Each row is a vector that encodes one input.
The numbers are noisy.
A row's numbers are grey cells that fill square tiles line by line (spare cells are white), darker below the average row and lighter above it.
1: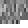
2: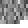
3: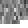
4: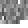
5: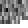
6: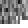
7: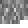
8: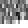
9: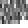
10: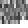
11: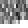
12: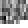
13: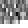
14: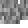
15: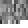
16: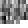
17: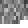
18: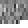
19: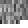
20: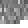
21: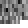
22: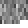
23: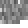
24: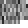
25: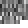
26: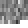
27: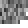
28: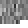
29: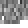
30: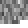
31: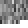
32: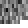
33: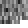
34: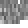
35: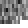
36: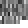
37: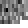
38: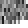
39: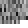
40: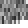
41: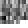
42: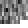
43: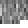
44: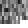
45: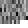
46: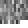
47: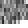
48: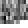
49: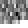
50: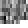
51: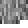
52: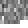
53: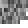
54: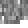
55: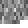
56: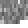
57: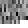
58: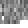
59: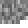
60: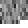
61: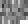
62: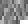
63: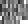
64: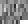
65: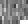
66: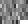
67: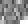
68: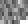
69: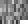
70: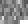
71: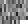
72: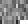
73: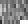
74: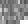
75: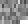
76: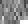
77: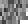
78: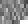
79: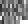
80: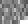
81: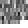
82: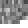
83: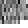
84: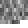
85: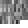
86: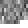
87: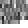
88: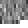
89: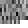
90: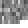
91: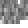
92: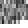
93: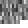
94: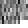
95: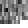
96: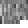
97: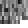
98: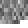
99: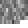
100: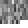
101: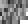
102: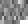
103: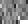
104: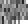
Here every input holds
either a point on an 8-point line, or a list of up to two points on a 5-point line.
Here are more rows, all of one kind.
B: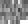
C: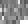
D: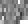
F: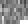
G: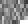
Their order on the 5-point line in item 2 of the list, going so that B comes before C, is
G, F, B, D, C.
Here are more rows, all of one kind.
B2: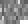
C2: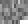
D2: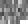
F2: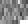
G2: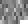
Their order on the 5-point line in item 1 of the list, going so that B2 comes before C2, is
F2, G2, B2, C2, D2.
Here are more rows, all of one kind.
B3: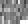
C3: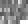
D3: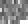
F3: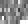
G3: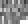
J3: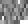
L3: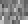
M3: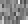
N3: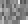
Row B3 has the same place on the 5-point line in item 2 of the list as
G3, M3 and N3.
